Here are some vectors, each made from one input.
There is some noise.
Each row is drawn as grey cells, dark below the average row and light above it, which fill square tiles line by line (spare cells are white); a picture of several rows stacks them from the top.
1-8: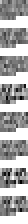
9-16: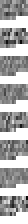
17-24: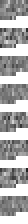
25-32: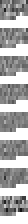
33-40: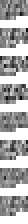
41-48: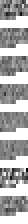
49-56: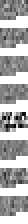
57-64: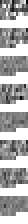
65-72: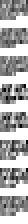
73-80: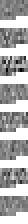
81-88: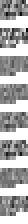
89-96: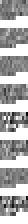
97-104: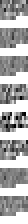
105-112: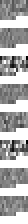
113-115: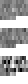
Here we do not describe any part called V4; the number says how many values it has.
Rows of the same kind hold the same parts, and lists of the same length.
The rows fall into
2 kinds.
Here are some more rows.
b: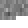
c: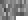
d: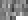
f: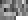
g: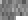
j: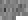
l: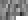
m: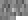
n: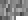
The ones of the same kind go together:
b, d, g, j, m
c, f, l, n

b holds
two labels (each one of 5), three true/false values and two values of V4.
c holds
one of 5 labels.
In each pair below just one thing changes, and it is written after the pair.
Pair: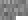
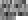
one of the three true/false values
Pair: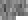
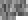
one of the three true/false values
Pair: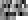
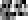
one of the two labels
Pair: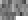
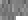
one of the three true/false values
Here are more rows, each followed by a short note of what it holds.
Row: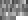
two labels (each one of 5), three true/false values and two values of V4
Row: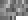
one of 5 labels
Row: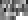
two labels (each one of 5), three true/false values and two values of V4
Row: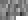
one of 5 labels
